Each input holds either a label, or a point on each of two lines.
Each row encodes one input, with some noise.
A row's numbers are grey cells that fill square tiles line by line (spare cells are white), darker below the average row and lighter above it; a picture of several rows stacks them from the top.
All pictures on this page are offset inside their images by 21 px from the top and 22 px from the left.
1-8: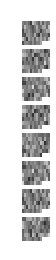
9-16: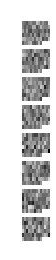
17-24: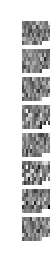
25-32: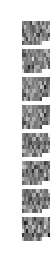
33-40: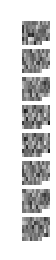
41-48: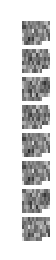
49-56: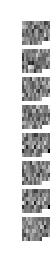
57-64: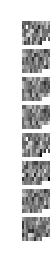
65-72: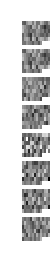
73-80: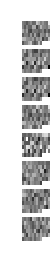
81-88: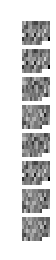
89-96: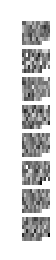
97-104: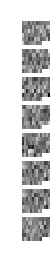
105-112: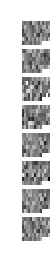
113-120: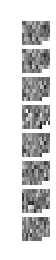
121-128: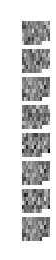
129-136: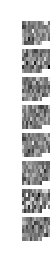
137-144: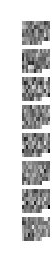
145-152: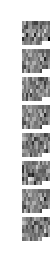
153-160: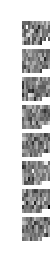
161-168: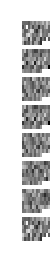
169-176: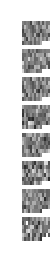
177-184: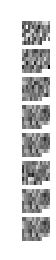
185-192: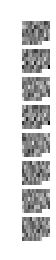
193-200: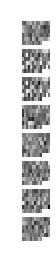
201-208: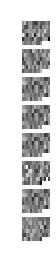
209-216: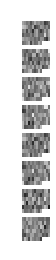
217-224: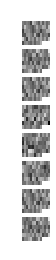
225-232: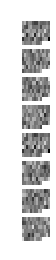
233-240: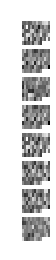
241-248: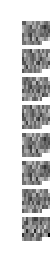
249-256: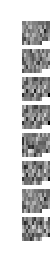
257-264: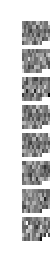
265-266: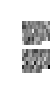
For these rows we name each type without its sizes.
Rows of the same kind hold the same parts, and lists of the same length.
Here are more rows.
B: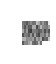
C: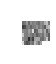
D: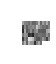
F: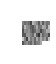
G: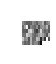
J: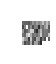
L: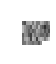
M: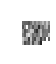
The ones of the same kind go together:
B, D, F, L
C, G, J, M

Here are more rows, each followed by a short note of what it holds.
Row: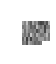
a label
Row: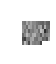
a label
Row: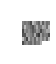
a label
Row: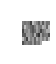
a label
